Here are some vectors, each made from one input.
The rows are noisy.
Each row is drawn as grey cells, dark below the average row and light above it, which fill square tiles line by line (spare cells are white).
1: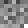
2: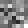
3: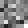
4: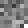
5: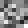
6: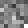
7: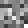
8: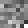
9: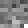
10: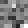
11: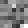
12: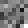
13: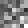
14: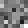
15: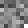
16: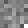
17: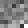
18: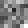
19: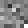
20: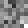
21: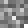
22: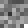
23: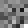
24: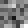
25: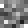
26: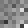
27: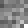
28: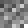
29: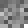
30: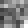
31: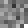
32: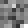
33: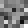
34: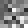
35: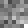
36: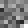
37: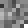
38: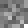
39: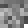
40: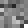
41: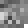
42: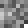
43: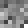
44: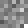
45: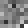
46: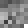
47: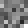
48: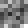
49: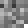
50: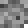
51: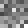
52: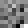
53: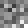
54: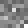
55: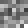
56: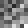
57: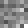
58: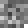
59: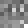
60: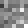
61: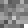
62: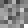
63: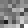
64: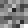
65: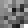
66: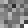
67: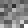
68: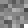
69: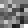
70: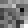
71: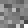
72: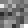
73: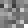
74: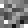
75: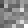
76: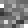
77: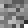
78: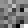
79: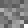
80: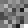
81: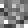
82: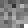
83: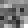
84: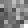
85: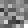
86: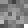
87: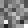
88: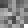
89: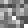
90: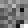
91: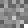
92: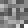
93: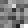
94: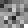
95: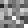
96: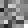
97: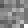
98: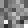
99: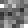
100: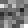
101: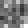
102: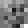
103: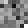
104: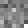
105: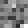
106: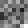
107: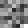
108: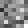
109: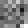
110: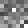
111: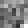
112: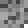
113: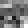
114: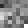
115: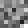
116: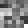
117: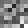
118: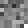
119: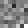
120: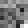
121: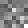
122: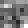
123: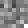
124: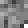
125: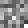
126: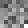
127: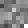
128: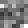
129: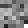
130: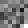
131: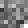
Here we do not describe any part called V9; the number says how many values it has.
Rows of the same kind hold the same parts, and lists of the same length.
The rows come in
2 kinds.
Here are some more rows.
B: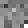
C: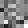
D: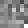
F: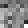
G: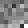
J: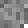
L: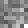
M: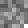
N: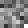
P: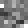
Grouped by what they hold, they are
B, D, F, G, J, L, M, N
C, P

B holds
one of 6 labels and a value of V9.
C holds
one of 6 labels and a point on a 4-point line.
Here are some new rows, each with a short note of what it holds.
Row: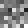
one of 6 labels and a value of V9
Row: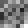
one of 6 labels and a point on a 4-point line
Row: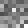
one of 6 labels and a value of V9
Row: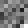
one of 6 labels and a point on a 4-point line
